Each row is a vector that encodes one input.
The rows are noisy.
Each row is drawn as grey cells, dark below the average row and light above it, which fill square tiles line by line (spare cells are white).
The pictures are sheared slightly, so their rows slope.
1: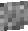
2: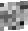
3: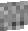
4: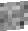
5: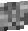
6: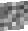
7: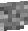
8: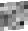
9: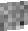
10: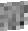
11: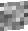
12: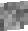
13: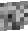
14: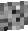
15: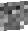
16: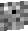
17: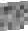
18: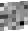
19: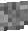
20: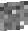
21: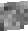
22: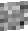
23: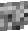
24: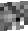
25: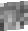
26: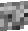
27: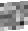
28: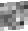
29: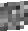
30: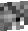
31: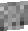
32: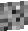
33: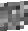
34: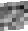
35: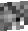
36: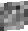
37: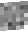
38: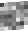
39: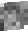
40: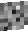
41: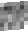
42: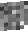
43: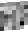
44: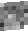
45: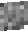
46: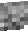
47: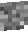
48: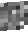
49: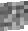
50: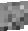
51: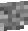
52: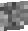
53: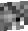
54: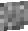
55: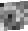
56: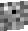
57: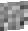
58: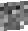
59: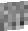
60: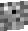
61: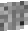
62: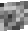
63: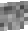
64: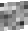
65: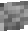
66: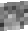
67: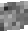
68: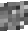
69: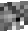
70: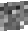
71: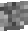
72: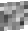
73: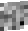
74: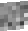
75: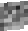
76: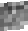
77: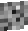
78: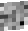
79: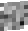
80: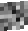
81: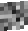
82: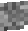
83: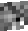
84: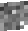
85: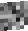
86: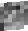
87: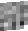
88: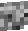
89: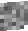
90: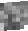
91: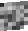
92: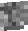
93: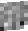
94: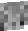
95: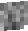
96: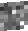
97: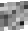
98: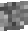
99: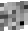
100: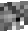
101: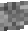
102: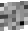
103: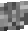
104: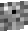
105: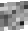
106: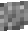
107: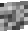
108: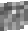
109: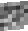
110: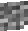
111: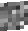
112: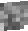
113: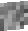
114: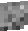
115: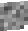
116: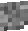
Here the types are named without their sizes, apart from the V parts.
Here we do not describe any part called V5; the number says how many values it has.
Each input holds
a point on a line, together with a list of items, each a true/false value and a value of V5.
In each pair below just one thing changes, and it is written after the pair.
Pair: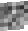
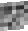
the value of V5 in item 2 of the list
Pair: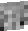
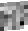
the place on the line
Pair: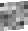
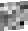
the value of V5 in item 2 of the list
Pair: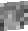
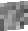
the value of V5 in item 2 of the list
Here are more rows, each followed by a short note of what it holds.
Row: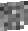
a point on a line, together with a list of one item
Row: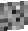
a point on a line, together with the empty list
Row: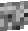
a point on a line, together with a list of one item
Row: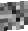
a point on a line, together with the empty list
